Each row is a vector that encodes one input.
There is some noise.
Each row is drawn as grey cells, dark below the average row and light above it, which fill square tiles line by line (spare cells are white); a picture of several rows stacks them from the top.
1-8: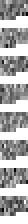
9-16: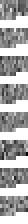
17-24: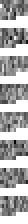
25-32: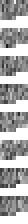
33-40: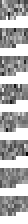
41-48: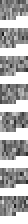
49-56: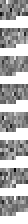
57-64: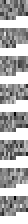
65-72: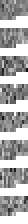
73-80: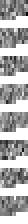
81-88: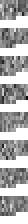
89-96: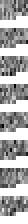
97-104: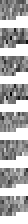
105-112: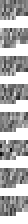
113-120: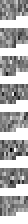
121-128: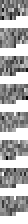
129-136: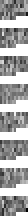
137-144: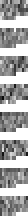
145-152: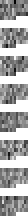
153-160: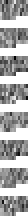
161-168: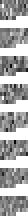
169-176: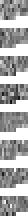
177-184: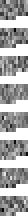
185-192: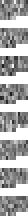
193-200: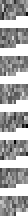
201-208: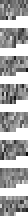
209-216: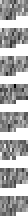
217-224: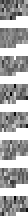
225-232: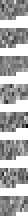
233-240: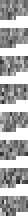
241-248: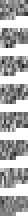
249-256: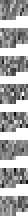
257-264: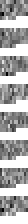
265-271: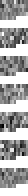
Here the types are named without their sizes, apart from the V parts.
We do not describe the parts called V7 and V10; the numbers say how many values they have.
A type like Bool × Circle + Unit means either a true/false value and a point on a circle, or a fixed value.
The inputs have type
(Bool × Bool × Bool × Bool + V7) × Label + V10.
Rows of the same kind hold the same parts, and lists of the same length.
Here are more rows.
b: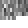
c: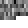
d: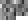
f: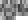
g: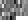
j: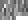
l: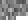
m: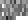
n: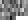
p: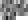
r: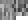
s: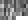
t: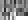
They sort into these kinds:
b, d, f, j, l, p, r
c, t
g, m, n, s

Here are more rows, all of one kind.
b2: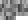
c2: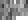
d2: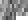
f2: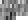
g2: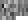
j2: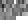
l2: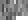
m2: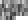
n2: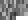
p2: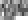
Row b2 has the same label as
d2, f2, m2 and p2.
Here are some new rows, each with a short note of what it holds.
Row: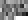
a value of V10
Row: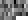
a value of V10
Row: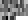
a label and a value of V7
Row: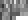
a label and four true/false values
